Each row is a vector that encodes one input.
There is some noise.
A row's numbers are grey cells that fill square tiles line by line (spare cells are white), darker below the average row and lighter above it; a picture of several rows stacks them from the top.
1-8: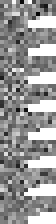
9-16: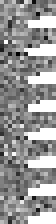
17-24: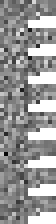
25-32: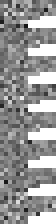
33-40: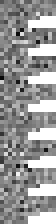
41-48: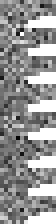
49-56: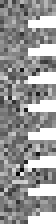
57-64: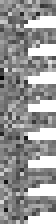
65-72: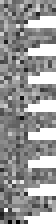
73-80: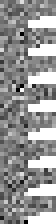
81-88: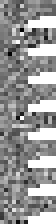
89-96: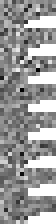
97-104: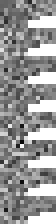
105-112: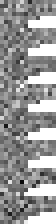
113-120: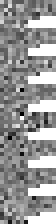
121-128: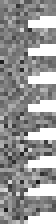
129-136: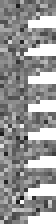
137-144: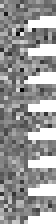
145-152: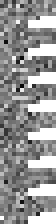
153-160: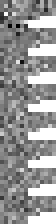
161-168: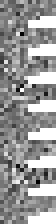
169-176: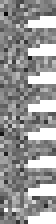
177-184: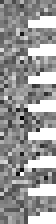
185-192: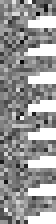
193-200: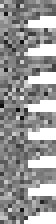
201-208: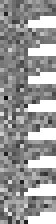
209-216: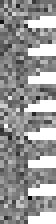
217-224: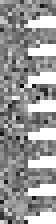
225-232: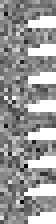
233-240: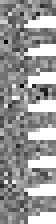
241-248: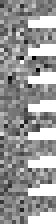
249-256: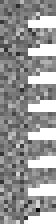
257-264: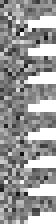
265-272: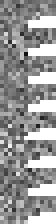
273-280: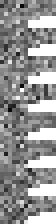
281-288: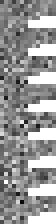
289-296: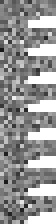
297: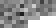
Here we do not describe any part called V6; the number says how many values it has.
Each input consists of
a true/false value and a value of V6, together with either a fixed value, or a node of an 11-node tree.
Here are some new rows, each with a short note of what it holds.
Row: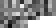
a true/false value and a value of V6
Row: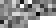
a true/false value and a value of V6
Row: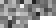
a true/false value and a value of V6
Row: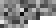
a true/false value and a value of V6
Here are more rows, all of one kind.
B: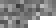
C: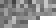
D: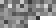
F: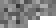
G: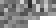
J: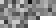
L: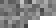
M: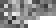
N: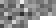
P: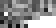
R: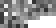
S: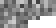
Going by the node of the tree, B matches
D, F and R.
